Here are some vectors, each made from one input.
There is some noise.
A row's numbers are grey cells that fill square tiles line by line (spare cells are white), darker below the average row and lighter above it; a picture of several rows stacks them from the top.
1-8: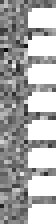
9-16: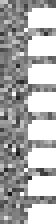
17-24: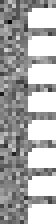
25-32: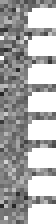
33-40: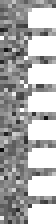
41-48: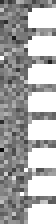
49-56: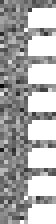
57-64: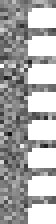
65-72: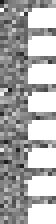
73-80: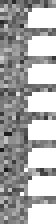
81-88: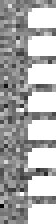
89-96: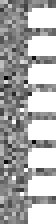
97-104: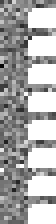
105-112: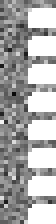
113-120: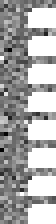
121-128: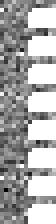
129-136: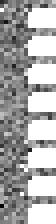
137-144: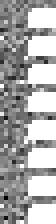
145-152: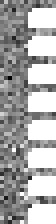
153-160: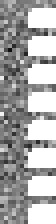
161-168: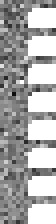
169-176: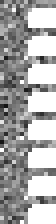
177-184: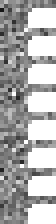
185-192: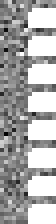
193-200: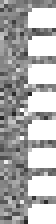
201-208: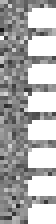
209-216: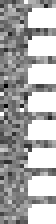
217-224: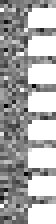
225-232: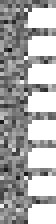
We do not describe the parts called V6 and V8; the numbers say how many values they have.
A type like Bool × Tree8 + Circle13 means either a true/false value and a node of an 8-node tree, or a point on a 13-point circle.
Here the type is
Bool × V6 + Line5 × (Line5 + V8).
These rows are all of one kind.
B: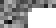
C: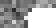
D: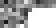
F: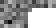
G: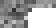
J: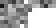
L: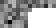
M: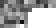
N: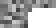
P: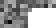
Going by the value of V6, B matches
F, L, M and P.
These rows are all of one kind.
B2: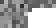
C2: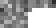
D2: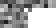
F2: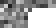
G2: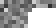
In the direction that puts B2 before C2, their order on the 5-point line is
D2, F2, B2, C2, G2.
